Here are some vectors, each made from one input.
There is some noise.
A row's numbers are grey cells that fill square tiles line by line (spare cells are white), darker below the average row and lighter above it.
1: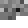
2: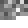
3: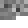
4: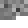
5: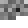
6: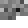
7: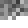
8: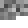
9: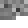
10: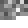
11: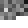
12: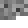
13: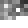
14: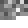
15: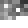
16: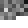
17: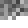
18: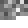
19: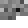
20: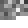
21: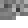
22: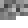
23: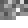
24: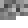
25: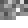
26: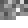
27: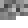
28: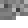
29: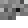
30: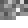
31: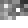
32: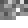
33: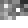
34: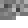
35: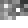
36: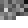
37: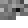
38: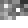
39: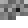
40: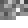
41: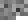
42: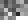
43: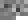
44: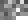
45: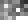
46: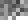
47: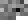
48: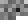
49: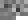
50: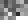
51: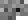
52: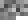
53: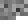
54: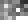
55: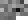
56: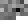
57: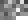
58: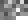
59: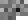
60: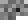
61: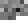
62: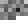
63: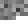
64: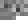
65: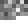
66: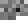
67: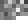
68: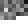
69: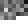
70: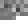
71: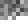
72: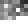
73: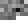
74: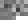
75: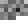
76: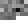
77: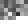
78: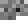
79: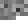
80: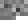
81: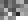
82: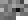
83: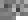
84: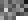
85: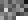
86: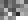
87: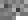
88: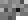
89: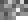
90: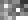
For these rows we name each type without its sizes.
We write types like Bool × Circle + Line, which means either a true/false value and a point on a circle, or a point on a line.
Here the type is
Bool × Line + Label.
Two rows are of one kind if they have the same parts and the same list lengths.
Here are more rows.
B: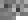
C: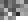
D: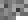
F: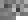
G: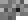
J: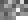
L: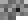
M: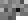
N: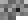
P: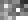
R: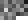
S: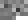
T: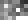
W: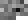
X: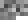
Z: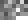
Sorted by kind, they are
B, D, F, G, L, M, N, S, W, X
C, J, P, R, T, Z

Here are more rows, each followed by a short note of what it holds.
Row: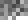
a label
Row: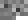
a point on a line and a true/false value
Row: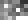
a label
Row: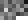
a label
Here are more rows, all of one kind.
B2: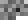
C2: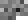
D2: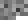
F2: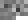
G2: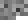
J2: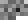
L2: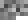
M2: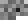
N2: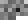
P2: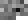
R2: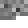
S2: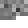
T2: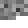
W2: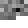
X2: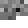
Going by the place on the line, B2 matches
J2, L2, M2 and N2.
